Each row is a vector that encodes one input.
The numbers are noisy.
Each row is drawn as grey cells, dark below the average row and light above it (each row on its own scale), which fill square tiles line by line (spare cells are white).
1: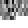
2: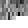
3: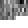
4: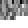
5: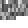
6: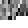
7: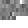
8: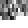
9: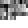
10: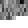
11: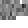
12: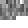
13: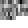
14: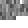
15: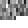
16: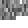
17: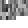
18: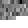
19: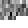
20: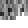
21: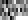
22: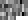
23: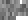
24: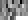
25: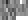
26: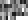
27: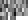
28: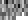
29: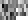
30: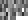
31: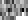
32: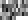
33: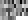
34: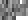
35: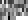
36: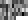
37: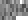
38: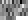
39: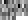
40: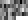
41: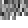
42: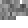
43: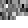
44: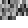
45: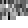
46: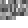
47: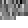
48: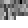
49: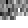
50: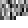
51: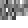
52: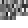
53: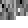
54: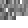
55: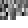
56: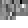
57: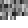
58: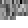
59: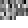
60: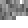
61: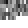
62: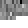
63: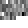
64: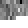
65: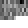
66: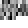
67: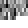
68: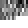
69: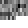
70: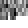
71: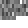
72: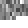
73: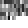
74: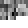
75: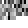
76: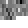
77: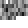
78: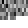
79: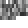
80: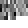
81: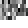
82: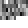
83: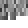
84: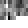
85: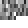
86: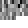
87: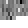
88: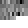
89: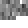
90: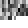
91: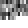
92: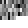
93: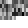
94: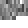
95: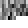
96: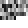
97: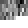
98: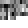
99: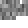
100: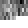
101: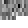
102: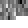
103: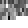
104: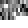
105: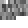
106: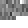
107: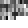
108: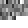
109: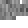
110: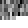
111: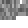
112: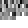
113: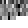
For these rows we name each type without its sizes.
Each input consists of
a point on a circle, together with either a point on a circle, or a point on a line.
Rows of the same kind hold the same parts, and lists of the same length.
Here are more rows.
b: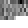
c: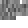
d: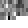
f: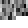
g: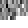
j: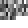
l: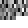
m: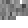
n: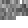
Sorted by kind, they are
b, d, g
c, f, j, l, m, n

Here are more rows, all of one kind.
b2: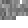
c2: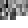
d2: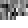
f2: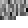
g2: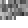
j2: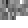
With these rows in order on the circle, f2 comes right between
b2 and g2.
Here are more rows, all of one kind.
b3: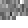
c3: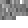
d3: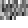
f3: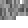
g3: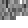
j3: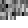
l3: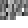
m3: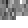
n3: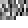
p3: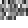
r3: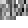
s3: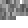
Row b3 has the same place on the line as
j3, m3 and p3.
